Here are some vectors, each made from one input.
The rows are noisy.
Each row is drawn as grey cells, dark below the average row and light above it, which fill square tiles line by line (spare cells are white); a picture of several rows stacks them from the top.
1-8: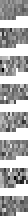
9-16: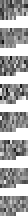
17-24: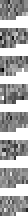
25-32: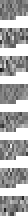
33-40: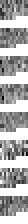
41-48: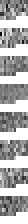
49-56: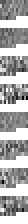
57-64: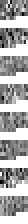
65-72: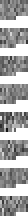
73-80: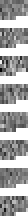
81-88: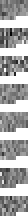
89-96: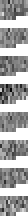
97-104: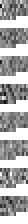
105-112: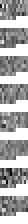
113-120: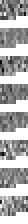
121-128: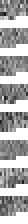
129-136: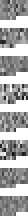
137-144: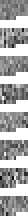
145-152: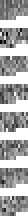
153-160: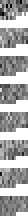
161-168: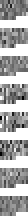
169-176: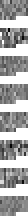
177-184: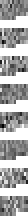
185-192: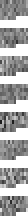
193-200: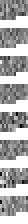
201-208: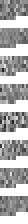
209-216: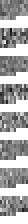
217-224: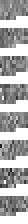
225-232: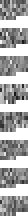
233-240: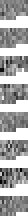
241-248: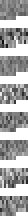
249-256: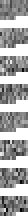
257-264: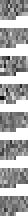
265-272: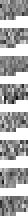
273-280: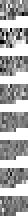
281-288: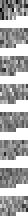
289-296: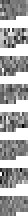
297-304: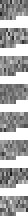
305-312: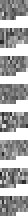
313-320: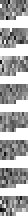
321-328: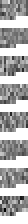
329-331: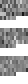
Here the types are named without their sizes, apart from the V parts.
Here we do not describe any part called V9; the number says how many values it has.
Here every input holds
a list of items, each a label and a value of V9.
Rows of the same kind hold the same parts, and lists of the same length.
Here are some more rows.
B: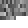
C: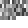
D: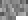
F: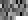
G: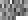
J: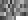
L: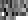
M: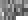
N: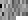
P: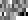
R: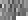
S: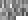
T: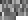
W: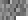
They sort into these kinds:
B, C, D, J, L, N, S, T, W
F, P
G, M, R

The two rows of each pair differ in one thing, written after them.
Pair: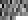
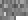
the value of V9 in item 2 of the list
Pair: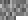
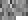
the value of V9 in item 1 of the list
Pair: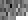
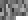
the label in item 1 of the list
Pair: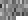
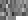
the value of V9 in item 1 of the list
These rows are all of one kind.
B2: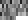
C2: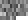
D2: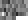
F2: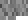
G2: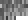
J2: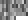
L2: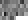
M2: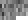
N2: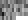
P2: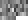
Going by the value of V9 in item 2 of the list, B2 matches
D2, G2, L2 and M2.
